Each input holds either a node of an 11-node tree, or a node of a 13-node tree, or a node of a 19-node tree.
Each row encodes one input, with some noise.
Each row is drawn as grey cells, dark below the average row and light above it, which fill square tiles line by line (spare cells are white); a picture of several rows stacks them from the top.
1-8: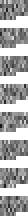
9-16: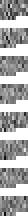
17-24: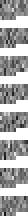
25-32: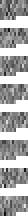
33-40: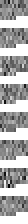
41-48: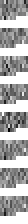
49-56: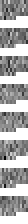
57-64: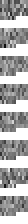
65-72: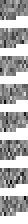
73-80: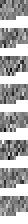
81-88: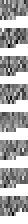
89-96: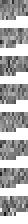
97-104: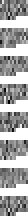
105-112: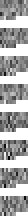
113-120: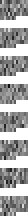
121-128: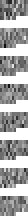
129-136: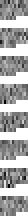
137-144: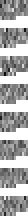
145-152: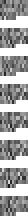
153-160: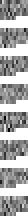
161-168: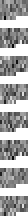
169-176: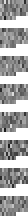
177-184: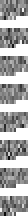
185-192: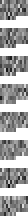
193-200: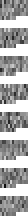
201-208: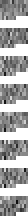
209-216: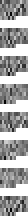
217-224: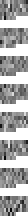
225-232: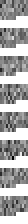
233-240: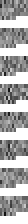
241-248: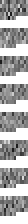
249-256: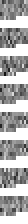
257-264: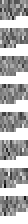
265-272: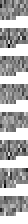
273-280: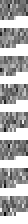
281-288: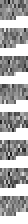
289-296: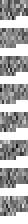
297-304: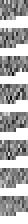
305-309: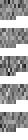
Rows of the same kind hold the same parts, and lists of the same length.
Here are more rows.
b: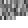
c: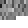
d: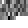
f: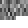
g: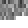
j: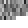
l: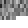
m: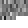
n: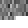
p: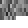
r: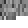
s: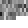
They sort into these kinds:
b, j, m
c, g, l, r, s
d, f, n, p

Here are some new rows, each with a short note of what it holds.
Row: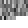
a node of a 19-node tree
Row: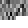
a node of an 11-node tree
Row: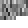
a node of a 19-node tree
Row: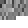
a node of a 13-node tree
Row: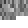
a node of a 13-node tree
